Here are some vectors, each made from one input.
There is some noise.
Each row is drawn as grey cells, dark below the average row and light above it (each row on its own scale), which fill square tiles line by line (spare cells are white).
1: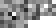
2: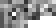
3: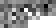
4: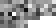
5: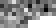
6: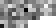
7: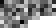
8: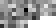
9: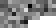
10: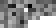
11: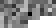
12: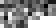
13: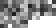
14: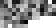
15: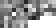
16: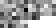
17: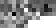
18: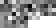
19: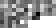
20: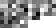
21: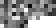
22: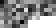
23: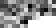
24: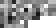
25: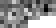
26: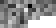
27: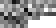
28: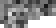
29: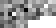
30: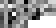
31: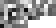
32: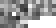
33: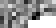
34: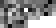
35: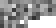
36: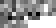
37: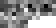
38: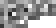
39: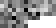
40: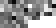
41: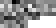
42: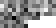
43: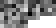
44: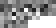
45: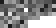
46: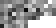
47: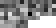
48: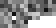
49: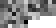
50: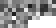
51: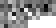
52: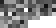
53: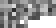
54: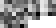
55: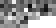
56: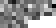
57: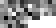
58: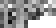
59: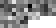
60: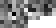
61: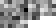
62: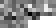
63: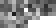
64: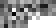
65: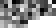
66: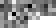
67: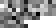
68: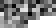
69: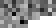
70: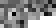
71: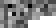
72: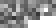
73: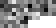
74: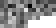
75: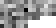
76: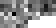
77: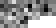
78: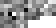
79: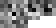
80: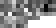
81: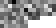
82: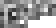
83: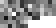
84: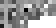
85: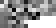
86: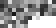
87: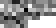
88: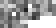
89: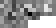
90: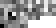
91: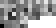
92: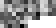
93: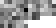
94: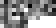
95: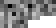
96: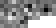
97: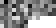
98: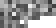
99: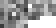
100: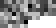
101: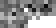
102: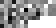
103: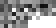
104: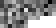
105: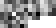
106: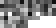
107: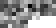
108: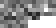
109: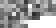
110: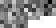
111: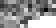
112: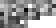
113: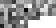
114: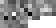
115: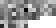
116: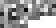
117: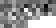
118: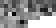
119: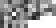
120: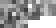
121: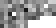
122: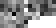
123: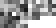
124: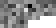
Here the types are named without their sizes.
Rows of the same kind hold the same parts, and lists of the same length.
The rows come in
2 kinds.
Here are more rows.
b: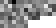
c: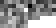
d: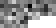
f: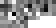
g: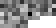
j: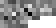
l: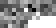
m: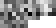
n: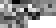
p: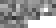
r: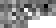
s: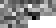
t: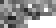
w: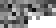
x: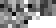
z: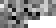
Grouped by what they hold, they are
b, c, g, j, m, n, p, s, t, z
d, f, l, r, w, x

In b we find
a label and a true/false value.
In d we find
a point on a circle and a true/false value.
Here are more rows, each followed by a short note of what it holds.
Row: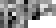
a point on a circle and a true/false value
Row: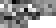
a label and a true/false value
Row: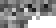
a point on a circle and a true/false value
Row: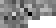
a label and a true/false value
